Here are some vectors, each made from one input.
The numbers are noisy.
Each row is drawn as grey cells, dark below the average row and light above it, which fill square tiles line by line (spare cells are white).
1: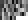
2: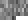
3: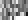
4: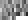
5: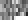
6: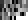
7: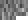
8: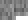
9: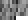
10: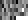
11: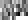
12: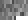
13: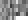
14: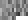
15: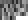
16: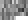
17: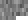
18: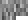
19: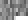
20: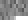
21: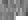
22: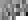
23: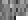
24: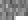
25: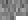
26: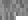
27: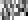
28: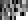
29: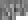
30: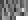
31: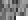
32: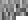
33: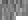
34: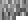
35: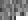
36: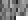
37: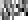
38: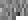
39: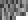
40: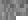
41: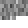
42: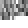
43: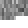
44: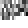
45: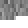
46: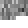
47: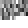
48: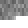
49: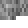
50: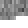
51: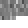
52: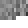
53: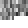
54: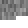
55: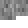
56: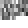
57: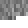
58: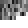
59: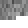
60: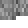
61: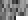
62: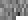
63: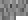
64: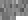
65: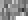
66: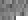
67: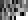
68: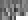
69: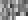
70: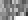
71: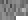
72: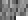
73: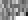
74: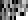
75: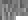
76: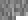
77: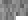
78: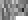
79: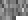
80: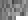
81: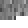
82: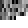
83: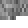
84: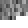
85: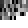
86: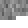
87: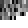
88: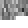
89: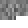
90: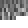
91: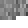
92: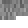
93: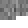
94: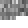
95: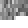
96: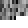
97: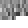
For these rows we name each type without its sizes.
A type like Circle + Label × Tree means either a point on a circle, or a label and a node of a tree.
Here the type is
(Bool × Bool × Bool + Unit) × (Label + Line).
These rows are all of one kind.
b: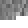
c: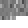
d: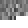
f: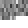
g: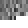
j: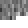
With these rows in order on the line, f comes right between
b and j.
